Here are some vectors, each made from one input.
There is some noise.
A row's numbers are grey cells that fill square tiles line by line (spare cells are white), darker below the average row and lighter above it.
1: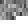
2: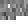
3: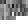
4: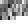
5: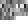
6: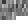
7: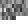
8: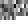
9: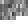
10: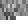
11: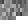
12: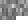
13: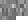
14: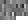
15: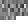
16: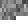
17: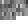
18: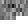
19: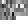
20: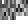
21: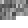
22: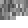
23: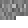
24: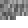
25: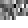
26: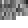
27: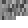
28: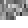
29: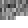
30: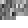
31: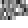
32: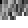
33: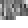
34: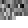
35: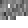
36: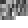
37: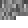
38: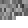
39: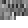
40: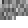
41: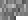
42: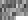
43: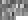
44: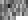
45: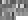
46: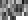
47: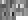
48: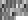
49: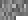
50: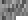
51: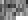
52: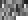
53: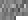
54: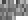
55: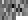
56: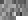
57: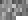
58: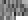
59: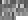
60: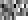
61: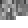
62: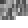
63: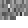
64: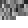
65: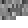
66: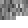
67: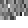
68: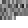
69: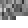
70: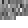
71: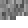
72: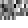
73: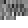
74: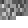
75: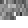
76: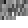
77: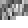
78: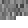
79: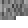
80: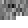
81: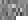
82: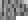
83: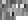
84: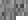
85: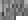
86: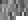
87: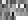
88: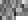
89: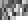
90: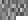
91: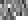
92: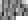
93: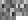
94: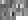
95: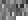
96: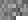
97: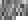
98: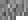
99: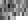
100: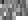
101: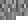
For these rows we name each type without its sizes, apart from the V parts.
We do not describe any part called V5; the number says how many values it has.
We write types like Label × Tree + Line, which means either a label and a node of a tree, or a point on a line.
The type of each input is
List(Bool × V5).
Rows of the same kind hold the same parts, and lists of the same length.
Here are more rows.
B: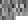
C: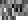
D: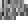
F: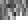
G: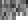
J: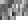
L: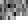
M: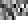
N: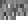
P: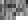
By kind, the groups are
B, F, G, J, L, P
C, D, N
M

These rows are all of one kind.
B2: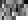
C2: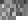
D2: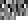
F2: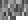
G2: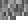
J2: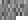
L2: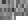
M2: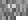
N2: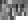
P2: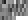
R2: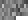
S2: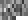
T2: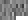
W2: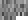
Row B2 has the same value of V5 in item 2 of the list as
C2, J2, R2 and S2.
